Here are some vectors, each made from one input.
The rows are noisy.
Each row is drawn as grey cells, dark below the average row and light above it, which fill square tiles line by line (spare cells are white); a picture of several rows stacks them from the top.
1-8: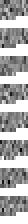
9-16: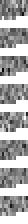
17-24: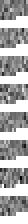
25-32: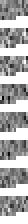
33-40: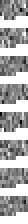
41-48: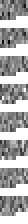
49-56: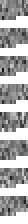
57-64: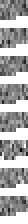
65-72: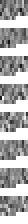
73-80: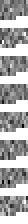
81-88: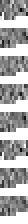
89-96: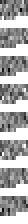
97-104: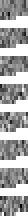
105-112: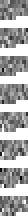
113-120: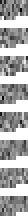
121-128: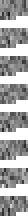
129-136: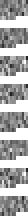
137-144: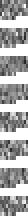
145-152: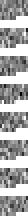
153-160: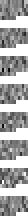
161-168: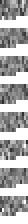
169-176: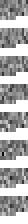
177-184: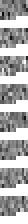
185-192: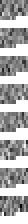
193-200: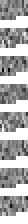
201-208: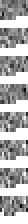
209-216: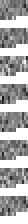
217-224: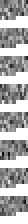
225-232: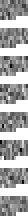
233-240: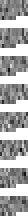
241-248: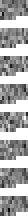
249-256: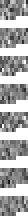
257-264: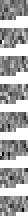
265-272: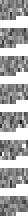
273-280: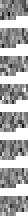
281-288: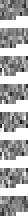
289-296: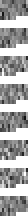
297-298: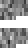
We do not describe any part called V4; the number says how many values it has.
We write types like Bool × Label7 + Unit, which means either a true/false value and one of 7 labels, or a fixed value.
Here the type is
(Label12 + Line10) × (Line9 + V4).
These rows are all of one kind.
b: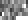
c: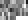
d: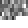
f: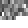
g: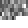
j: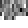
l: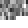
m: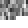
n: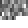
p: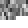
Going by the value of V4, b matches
d, f, g and n.
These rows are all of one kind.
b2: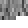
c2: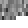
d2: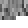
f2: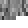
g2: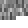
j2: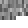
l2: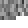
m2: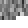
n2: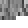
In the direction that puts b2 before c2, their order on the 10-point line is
f2, b2, m2, g2, n2, d2, j2, l2, c2.
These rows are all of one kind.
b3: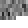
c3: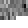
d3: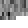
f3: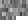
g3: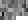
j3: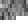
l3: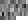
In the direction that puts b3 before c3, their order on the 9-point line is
g3, f3, j3, b3, c3, l3, d3.
